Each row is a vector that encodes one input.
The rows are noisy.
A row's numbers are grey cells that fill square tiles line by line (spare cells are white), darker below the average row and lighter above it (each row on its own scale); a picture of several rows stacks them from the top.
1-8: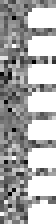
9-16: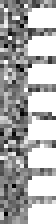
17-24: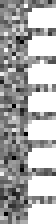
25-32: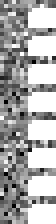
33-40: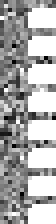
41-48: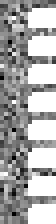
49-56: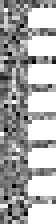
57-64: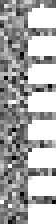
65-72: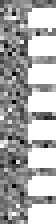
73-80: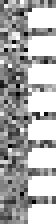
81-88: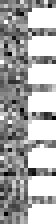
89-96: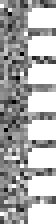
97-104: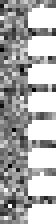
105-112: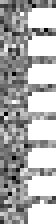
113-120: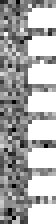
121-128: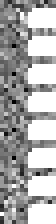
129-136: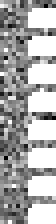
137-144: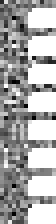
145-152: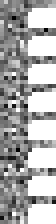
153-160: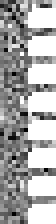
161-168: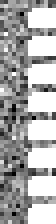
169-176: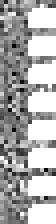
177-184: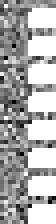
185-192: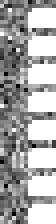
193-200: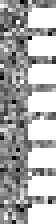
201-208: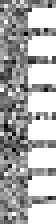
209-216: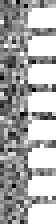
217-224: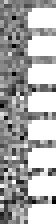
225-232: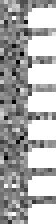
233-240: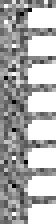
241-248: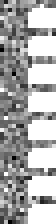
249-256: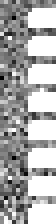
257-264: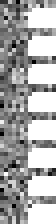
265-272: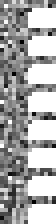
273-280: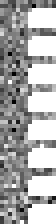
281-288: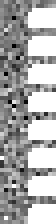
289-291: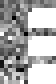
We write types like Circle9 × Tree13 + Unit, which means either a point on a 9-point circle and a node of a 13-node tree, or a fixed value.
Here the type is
(Bool × Circle9 + Line8) × Label9 + Circle6.
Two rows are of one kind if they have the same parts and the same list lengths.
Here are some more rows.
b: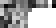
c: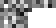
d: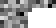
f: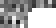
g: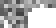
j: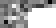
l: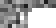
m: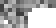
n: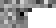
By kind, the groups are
b, j, l
c, d, g, m, n
f

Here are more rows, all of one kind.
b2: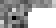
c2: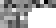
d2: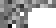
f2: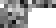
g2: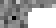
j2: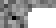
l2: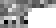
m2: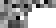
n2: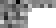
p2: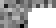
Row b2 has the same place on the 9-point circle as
m2 and n2.
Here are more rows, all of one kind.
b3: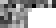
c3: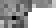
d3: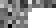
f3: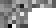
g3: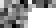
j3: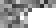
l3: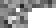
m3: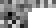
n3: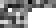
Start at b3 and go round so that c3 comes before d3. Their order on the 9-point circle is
b3, m3, j3, g3, n3, c3, f3, l3, d3.
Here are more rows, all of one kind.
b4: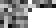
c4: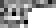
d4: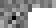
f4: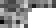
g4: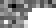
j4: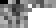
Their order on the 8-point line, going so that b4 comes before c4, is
f4, b4, c4, d4, j4, g4.
